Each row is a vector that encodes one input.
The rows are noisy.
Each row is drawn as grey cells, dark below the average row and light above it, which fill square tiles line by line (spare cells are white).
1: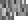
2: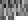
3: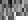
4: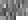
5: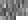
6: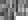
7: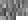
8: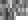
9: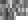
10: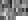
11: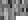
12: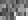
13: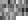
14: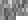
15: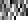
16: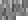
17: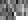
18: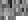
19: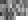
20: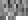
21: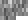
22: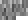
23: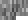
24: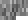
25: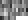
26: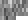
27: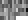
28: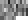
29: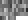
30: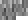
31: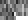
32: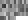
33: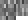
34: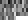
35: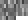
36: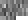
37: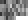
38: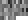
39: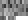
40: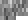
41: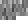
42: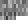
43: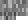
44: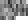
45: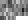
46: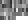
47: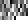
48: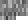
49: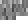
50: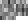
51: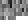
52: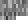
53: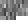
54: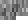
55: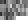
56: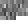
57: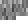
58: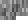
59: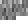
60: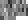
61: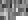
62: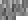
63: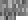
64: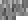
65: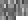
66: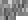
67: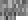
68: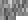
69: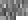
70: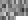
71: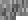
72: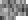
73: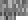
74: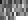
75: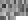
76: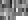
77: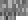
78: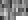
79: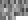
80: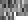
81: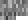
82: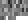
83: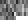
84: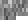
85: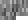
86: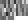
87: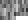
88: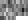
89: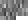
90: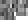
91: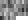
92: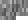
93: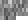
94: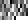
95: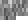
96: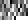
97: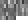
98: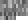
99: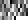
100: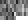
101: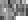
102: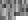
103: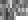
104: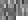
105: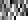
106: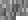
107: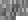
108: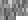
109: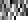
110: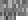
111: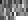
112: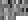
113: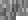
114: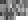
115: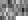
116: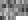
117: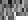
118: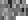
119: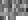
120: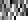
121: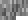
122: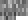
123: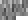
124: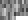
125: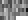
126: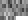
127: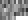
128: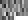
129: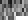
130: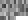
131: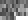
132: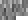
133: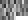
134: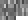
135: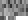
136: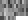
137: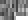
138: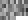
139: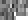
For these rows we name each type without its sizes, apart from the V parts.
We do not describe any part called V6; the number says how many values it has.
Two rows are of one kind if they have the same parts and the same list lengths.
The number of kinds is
3.
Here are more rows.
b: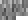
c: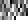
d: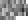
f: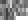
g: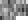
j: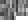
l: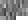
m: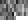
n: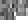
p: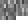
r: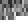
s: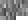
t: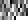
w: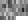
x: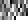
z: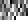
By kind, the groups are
b, f, j, l, m, n, p, s
c, t, x, z
d, g, r, w

